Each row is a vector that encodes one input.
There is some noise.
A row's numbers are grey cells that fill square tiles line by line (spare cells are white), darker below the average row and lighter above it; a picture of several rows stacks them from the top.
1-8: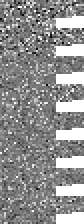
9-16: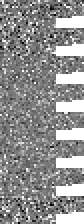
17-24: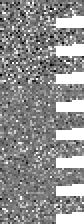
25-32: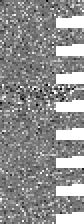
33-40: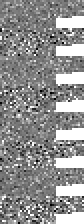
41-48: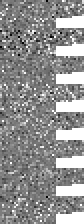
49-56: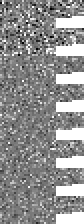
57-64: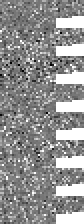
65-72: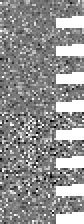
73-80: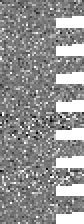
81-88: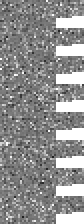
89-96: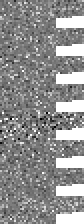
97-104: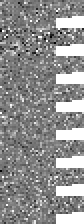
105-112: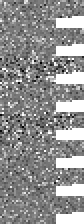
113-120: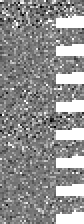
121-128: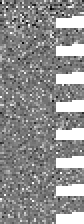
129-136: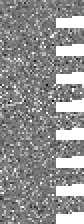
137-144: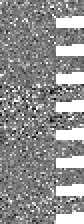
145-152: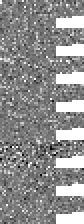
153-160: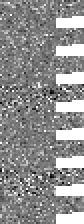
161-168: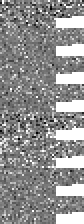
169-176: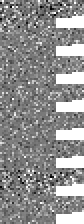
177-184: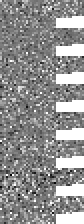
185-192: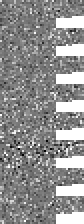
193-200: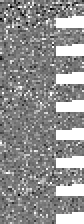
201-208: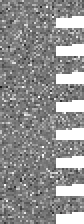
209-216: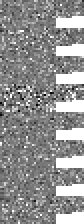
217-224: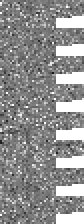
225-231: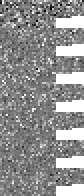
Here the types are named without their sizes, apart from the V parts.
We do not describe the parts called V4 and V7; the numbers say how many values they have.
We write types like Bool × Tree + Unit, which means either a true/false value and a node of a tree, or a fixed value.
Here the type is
(Bool × Bool × Bool × Bool + Unit) × Label × V7 + Line + V4.
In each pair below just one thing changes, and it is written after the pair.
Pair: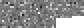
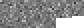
one of the four true/false values
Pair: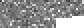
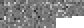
the value of V7
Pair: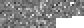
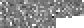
the value of V7
